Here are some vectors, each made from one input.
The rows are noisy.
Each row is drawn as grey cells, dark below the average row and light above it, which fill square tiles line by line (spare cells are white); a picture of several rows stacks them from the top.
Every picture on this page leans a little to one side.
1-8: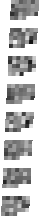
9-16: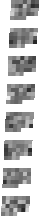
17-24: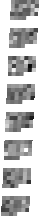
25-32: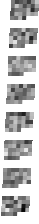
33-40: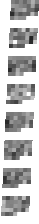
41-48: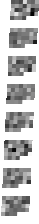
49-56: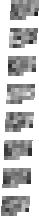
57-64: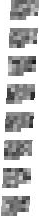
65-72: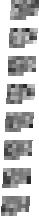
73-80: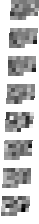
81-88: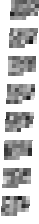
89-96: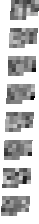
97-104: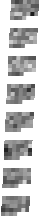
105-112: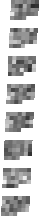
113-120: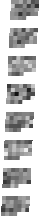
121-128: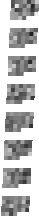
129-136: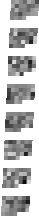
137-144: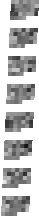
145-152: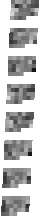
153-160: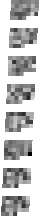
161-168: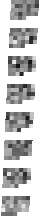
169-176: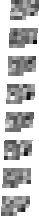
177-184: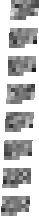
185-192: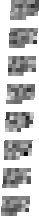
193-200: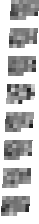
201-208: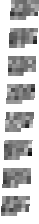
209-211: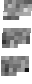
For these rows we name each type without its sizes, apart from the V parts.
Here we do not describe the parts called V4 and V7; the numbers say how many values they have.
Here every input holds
either two labels and a value of V4, or a point on a line, three true/false values and a value of V7.
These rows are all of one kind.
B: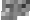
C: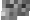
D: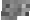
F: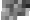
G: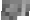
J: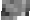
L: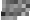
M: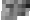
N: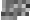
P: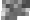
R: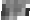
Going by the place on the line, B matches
C, F, M and P.
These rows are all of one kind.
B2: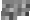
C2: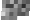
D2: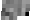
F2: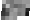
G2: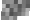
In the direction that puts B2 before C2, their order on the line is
F2, D2, B2, G2, C2.
